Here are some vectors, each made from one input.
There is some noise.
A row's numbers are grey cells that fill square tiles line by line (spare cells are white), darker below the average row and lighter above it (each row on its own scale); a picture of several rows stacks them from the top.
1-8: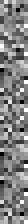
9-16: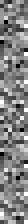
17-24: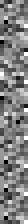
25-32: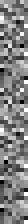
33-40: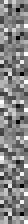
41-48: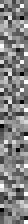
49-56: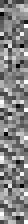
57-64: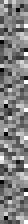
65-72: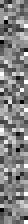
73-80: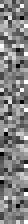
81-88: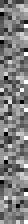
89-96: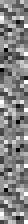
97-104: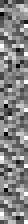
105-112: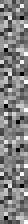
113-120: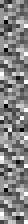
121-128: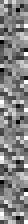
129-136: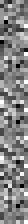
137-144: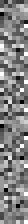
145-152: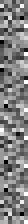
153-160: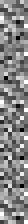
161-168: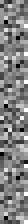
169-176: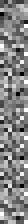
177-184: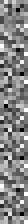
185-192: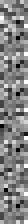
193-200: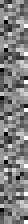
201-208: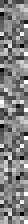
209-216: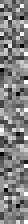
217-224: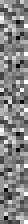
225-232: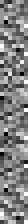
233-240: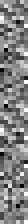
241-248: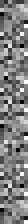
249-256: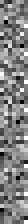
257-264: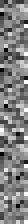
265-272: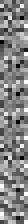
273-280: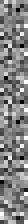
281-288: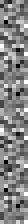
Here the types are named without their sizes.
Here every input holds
a label.
